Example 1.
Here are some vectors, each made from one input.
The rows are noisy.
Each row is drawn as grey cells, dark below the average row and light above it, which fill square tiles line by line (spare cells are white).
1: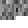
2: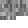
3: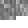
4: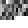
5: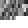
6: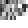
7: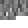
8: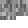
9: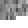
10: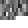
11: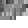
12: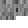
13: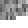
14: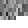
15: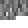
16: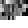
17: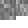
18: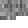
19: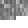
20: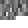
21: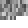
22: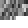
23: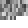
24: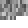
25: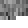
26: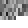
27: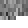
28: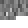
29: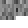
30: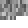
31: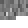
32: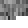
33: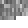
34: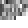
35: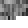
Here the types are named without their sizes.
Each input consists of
a label.
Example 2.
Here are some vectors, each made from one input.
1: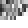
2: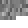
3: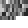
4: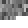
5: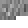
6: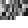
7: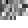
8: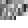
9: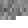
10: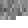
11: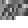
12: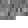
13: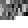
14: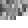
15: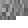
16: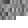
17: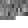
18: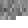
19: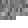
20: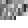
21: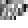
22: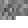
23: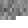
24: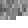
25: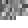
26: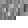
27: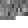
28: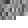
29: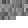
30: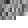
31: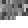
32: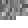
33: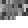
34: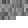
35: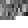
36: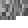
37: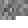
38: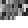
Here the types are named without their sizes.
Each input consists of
a label.
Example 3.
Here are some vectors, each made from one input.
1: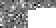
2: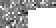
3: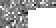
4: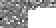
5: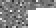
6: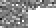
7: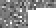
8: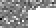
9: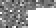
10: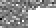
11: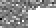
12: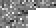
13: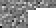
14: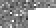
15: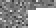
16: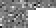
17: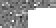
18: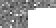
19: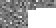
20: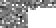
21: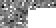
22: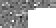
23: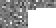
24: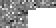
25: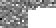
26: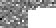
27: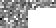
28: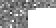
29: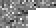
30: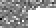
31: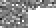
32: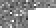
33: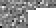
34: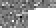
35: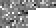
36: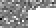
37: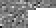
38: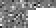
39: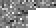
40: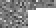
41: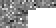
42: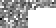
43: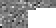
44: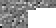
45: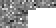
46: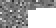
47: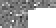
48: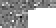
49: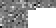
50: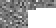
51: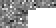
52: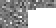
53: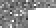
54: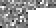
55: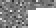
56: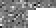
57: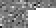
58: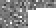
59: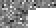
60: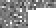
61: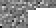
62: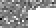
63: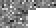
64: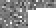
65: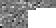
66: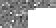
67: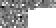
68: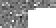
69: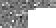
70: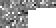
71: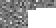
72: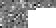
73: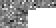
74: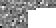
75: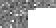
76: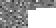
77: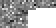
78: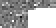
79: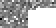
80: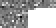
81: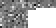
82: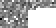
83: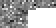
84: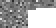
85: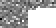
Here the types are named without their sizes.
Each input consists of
a point on a line.
